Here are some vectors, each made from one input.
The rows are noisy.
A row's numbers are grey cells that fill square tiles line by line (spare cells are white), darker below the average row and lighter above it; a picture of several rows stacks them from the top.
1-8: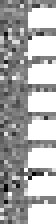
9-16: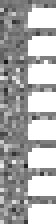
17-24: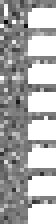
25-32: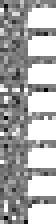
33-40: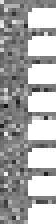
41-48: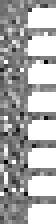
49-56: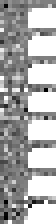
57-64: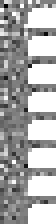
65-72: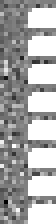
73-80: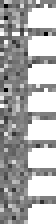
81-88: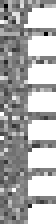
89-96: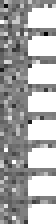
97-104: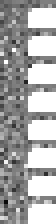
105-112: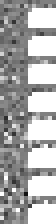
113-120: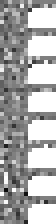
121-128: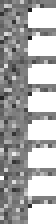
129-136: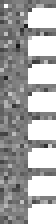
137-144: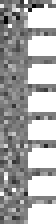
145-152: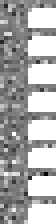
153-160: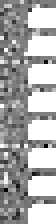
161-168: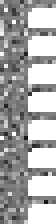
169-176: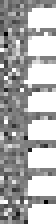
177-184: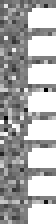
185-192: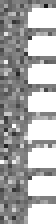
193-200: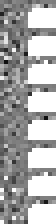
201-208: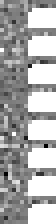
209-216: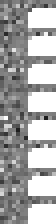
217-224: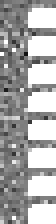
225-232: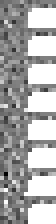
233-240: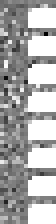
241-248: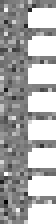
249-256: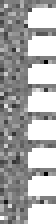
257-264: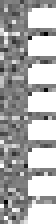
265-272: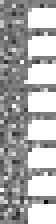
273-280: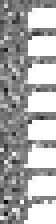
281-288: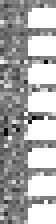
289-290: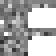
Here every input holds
either a fixed value, or a point on a 3-point line, a point on a 6-point line and a true/false value.
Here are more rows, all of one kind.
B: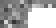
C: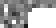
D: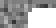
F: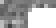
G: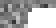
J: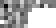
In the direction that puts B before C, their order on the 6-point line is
B, D, J, F, G, C.
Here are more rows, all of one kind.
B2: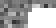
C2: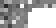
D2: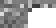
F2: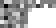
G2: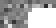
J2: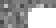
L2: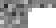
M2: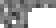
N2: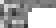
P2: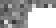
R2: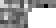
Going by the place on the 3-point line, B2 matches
G2, J2 and P2.
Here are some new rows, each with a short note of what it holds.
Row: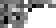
a fixed value
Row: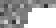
a point on a 3-point line, a point on a 6-point line and a true/false value
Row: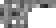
a point on a 3-point line, a point on a 6-point line and a true/false value
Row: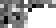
a fixed value
